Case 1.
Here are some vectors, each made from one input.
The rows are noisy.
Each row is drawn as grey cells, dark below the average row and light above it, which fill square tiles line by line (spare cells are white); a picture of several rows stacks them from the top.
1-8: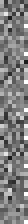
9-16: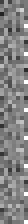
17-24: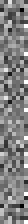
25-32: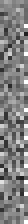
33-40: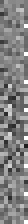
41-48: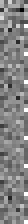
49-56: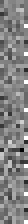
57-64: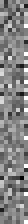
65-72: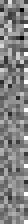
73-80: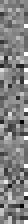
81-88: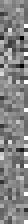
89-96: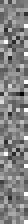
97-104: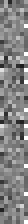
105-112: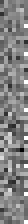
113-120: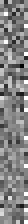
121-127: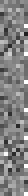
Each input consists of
either a point on a 10-point circle, or a point on a 16-point circle.
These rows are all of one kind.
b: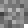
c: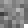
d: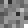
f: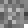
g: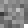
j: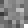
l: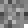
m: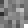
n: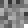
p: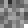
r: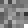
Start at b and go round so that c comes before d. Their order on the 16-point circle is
b, g, c, j, m, d, p, n, r, l, f.
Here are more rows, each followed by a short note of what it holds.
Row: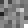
a point on a 16-point circle
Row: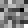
a point on a 10-point circle
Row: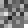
a point on a 10-point circle
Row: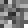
a point on a 10-point circle
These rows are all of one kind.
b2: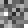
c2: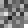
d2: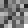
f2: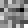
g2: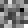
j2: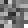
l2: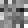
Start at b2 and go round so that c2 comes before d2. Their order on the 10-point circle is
b2, c2, d2, l2, f2, g2, j2.
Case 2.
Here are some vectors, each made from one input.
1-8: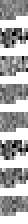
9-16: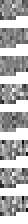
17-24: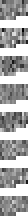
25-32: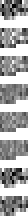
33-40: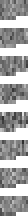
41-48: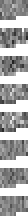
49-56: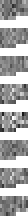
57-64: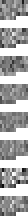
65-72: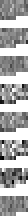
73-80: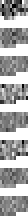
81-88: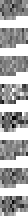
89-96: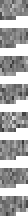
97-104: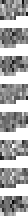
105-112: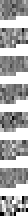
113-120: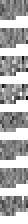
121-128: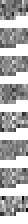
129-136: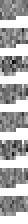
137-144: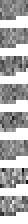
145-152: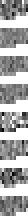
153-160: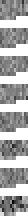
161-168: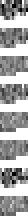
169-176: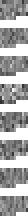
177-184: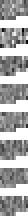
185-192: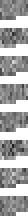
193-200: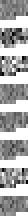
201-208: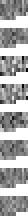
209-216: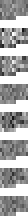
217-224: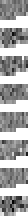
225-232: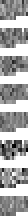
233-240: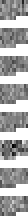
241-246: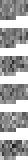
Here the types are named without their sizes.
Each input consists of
a point on a circle and a true/false value.
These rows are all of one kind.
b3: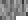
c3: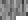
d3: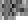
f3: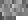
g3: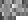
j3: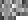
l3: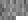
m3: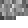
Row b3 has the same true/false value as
c3 and d3.
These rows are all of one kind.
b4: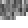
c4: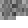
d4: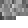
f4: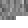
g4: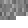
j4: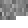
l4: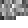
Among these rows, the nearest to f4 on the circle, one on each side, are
b4 and c4.
